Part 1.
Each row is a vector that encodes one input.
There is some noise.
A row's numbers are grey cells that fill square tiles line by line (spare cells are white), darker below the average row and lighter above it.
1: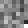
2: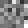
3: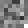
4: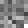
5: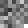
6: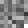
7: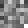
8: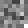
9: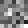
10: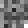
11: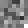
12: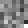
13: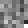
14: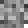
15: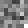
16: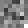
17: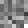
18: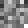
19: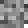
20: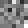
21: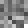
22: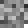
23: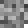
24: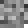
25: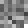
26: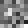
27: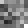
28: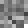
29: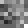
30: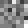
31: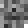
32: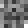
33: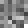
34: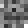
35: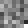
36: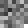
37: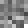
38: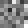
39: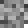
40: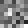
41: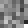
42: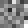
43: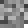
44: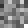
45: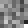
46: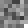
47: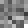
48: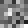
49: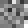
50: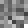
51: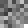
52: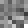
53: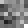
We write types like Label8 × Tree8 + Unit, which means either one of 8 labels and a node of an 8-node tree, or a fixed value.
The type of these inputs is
Label10.
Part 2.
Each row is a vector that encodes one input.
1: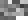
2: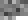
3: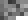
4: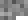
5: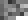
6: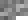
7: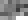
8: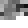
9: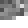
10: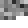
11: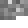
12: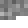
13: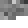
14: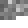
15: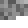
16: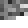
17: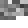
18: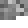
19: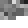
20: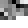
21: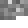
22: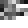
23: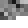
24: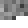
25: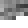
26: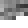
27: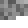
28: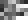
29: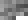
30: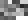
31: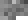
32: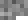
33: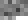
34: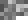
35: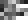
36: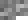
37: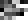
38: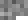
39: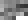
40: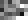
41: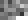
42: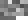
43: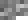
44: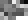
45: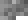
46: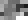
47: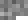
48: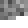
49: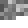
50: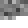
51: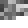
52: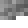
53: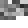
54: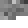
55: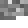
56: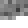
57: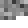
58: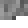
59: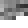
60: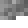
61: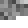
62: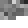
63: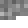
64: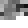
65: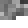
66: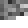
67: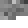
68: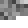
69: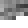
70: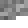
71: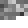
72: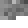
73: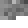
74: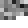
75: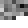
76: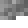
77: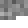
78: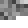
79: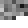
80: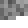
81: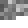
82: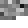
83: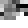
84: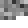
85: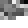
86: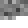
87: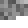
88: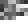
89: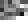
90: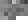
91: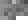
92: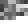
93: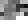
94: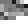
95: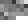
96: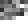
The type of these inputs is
Tree10.
